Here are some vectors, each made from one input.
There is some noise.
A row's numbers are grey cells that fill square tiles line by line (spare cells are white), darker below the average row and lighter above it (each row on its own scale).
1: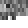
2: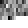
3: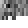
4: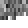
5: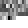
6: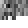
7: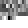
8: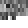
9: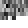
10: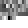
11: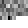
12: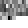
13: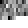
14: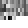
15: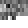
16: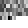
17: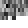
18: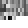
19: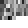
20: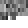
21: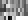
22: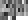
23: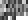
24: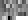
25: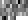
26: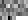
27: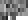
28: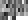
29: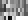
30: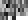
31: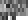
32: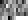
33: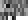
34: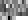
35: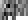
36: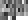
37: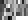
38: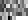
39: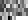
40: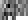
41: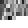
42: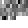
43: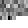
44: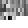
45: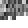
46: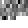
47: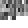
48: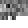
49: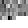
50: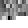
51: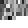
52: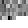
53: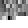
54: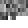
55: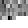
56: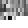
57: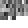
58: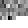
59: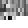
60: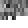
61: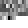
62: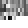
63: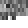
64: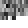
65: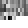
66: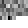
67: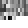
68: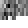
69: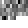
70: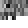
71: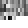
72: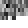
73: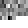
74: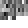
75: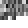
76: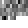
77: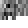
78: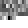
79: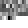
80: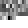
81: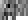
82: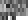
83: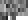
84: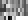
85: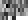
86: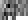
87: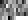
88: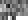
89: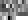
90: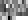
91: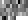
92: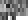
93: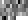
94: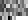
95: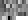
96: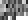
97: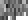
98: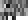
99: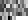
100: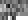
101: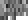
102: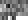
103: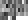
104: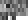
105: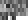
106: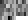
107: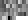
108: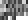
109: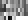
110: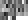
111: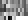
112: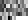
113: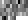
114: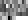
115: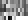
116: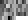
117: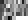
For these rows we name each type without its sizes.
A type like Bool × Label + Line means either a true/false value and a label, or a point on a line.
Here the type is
Bool × (Tree + Unit).
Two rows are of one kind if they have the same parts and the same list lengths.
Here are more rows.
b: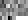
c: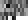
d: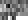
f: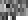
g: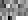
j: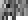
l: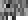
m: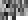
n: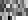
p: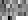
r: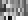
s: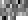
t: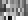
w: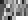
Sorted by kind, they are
b, c, d, f, g, j, l, m, n, p, w
r, s, t

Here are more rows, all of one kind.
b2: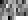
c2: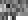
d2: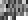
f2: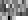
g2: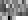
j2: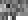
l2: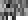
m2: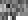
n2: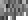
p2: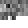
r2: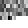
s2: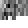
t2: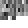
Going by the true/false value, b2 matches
f2, g2 and r2.
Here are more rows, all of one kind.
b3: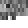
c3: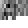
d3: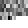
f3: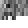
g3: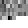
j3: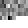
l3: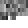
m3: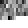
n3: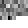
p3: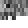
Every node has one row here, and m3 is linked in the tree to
b3.
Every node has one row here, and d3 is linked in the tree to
n3.
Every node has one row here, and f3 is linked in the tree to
c3 and p3.
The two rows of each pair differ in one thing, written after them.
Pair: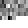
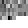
the node of the tree
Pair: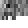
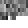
the node of the tree
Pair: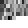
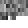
the true/false value
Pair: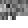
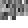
the node of the tree
